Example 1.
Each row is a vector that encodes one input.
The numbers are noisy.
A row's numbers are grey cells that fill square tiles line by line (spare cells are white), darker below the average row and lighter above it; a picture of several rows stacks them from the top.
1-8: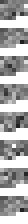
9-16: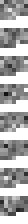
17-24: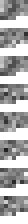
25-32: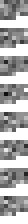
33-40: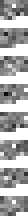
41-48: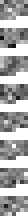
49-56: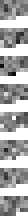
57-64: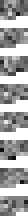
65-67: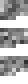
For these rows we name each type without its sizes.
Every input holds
either a label, or four true/false values.
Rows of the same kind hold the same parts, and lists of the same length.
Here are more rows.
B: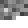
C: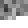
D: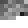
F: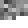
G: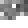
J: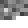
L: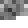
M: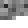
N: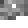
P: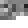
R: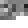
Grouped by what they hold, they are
B, C, D, F, J, L, M, P, R
G, N

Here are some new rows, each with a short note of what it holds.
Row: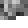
a label
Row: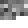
four true/false values
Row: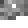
a label
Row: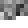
a label
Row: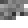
four true/false values
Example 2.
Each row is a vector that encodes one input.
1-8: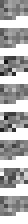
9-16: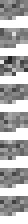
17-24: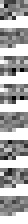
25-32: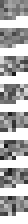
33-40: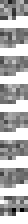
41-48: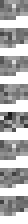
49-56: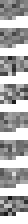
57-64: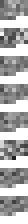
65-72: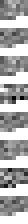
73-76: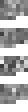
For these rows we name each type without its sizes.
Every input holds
either a label, or three true/false values.
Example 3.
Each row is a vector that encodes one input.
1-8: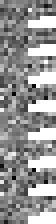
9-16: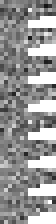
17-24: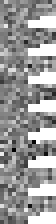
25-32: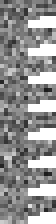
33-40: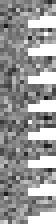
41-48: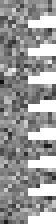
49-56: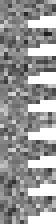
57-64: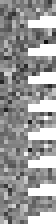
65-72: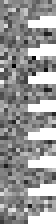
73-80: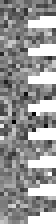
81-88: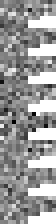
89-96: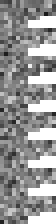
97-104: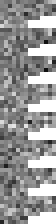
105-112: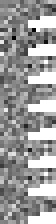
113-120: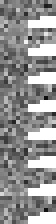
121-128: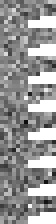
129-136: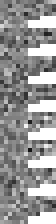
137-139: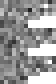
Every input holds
a list of up to two points on a 6-point circle.
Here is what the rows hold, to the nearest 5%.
All of them are lists of up to two points on a 6-point circle: about 5% are empty, 35% hold one and 60% two.
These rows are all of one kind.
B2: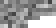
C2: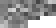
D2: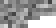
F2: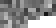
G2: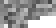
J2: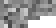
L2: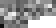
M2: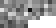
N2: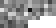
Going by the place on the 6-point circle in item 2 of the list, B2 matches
D2 and F2.
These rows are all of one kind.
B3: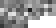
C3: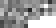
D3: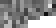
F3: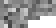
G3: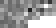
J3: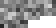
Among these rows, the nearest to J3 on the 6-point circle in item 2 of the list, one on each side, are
B3 and F3.
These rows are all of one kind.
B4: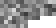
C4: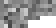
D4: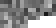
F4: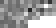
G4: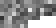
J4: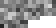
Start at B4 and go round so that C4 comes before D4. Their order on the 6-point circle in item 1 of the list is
B4, C4, F4, J4, D4, G4.
